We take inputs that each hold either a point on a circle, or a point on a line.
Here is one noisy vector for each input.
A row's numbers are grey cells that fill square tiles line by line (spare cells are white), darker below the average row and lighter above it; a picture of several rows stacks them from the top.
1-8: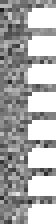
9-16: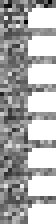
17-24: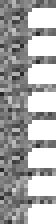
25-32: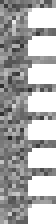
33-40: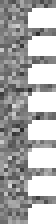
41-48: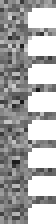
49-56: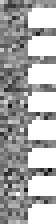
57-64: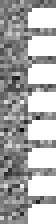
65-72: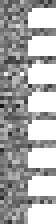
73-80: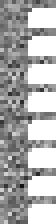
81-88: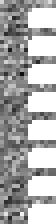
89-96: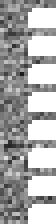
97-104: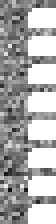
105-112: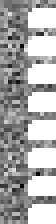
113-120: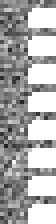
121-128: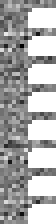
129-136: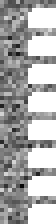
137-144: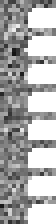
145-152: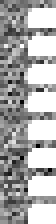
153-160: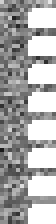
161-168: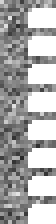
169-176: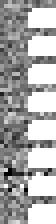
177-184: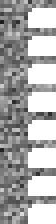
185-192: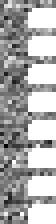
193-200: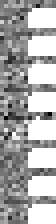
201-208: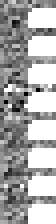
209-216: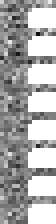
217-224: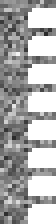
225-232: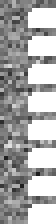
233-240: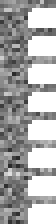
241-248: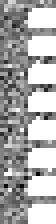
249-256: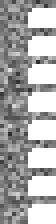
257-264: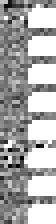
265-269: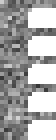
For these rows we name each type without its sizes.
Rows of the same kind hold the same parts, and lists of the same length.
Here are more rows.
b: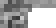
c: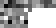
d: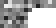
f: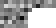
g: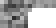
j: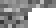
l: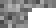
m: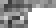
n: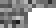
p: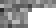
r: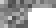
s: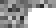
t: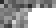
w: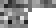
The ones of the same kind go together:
b, c, g, m, p, r, s, t, w
d, f, j, l, n

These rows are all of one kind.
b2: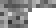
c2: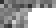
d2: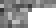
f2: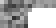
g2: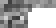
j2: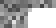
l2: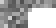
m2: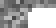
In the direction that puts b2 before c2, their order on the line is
b2, g2, f2, l2, m2, d2, c2, j2.
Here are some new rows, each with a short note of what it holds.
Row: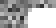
a point on a line
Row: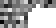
a point on a circle
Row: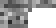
a point on a line
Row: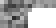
a point on a line
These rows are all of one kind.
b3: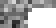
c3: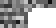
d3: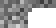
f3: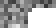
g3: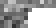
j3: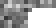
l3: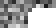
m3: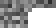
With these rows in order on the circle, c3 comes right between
b3 and m3.
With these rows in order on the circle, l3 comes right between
f3 and j3.
